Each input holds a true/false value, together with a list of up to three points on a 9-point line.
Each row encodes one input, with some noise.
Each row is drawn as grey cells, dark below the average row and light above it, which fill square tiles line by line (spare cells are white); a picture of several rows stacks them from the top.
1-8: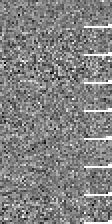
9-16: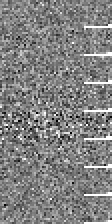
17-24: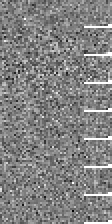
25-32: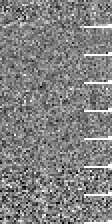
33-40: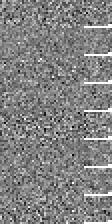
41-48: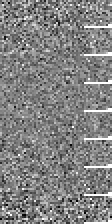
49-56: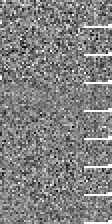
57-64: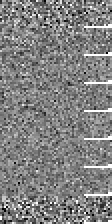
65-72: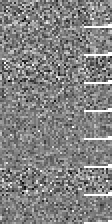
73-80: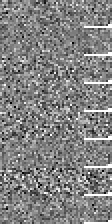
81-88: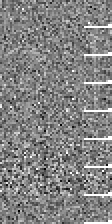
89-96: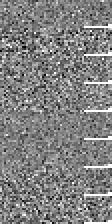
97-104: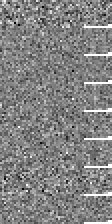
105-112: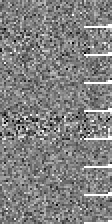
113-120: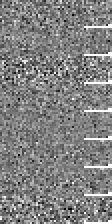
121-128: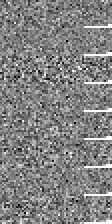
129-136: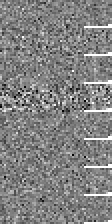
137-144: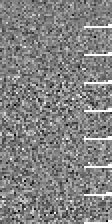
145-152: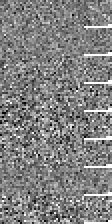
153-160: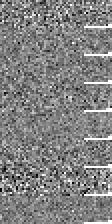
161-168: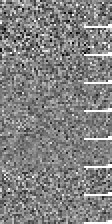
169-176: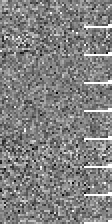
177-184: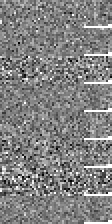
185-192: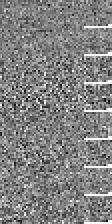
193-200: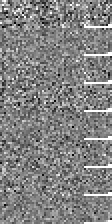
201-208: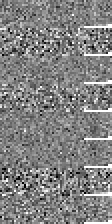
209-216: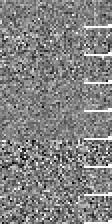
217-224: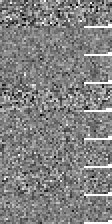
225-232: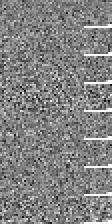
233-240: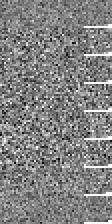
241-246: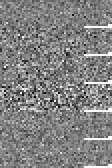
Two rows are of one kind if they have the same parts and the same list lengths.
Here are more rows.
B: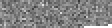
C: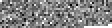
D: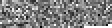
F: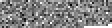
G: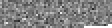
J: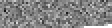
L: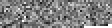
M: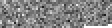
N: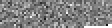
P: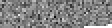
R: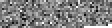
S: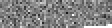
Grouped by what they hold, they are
B, D, G, M, P
C, F, R
J, L, N
S

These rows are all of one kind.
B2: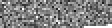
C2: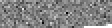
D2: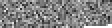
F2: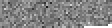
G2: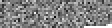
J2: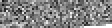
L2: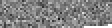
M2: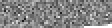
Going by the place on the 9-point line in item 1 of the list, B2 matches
J2 and M2.
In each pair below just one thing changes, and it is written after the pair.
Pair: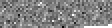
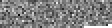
the true/false value
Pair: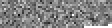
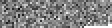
the true/false value
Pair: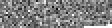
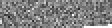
the place on the 9-point line in item 1 of the list
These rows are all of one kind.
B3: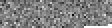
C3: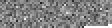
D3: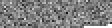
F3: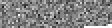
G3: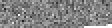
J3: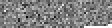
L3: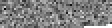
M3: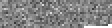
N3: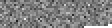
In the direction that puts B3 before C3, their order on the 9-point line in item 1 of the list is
D3, L3, G3, F3, J3, B3, M3, N3, C3.
